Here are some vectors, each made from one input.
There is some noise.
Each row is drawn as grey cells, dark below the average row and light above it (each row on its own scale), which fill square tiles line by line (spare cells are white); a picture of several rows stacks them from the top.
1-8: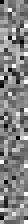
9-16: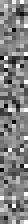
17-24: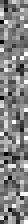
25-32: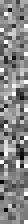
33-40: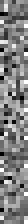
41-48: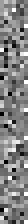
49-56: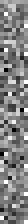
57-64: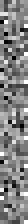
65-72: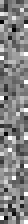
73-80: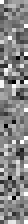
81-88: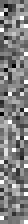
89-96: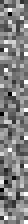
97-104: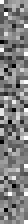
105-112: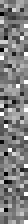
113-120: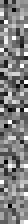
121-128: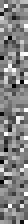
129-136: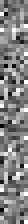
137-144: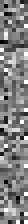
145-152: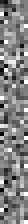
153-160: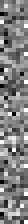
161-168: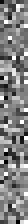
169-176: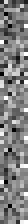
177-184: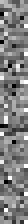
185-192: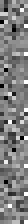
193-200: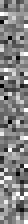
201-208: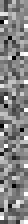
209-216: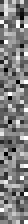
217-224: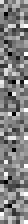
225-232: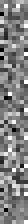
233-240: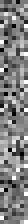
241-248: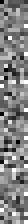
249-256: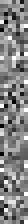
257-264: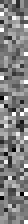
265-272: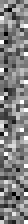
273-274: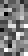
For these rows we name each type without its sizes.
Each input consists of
four true/false values, together with either a label, or a point on a line.
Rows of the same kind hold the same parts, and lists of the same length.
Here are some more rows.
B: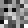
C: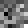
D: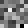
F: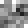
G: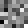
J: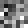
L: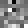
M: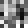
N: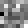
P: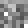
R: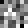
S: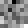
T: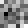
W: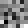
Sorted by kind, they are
B, D, F, G, M, P, R
C, J, L, N, S, T, W

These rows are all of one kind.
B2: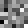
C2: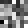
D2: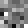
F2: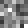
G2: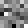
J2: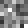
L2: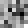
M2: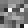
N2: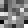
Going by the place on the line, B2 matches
D2, G2 and N2.
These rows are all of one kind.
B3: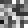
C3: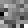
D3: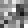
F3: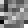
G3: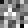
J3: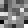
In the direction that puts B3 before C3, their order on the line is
B3, D3, G3, F3, C3, J3.
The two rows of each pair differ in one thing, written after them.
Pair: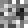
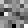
the place on the line
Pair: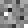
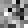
the place on the line
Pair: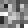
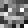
the place on the line
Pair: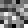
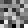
one of the four true/false values
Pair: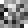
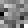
one of the four true/false values
